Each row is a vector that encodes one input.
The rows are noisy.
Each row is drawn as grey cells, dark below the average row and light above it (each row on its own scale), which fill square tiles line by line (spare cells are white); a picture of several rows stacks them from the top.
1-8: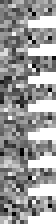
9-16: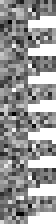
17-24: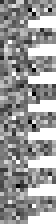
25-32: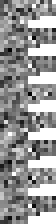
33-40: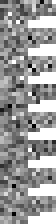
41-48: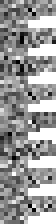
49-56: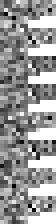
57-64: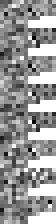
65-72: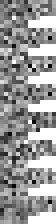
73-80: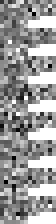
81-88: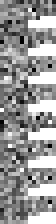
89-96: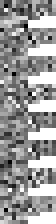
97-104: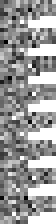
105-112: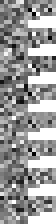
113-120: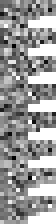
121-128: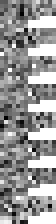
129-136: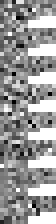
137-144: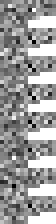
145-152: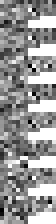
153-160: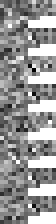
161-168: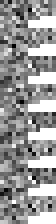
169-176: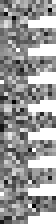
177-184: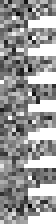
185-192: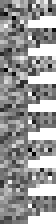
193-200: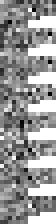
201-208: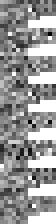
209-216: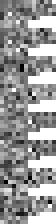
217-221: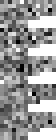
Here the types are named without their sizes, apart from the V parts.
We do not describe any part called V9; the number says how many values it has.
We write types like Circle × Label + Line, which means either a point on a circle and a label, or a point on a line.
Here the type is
(Circle + Unit) × Line + V9.
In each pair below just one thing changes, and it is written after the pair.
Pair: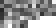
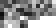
the place on the line
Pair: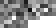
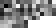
the place on the line
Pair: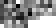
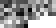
the place on the circle
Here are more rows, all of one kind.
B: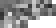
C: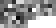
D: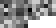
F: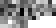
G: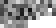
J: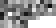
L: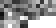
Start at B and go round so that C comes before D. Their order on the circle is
B, J, C, G, F, D, L.
